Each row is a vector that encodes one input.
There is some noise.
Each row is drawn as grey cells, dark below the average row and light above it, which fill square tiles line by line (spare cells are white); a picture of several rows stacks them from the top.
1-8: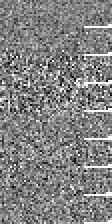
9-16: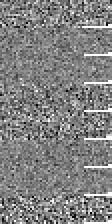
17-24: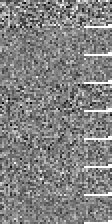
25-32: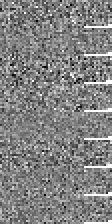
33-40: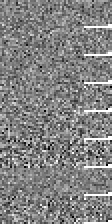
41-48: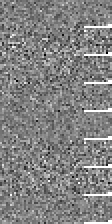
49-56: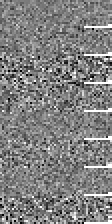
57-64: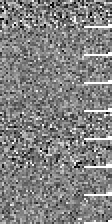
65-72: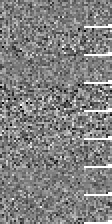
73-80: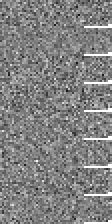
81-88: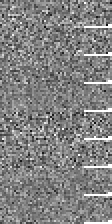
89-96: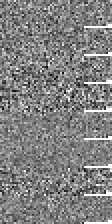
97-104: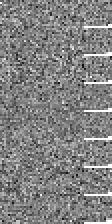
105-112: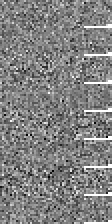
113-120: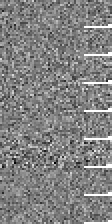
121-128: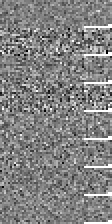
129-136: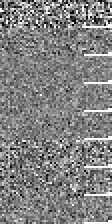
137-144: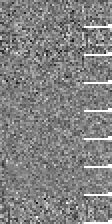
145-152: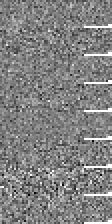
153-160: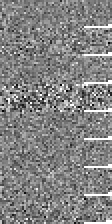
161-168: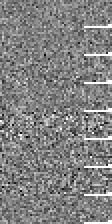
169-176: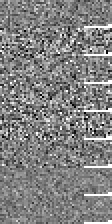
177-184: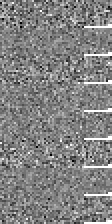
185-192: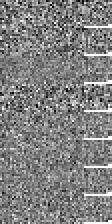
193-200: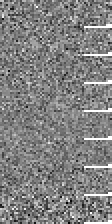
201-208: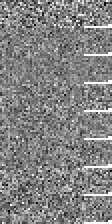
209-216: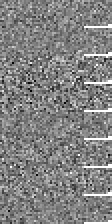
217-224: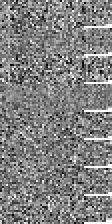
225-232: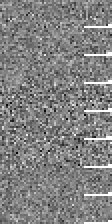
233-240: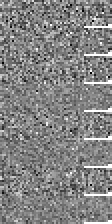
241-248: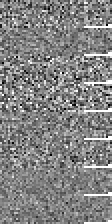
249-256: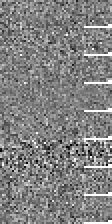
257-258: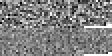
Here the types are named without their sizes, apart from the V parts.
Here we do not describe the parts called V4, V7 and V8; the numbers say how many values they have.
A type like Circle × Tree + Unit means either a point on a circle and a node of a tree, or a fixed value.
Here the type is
Bool × V7 + (Line + V4) × (Line + V8).
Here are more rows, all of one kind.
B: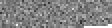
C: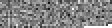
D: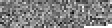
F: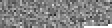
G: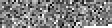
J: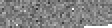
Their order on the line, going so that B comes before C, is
B, J, C, D, G, F.
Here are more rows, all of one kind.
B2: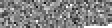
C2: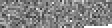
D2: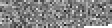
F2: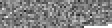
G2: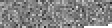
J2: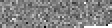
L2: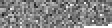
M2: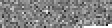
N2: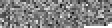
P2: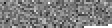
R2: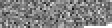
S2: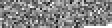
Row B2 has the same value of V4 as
M2, R2 and S2.
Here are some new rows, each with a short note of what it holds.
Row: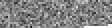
a point on a line and a value of V8
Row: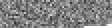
a point on a line and a value of V4
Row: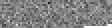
a point on a line and a value of V8
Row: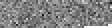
a point on a line and a value of V4
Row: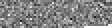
a value of V4 and a value of V8
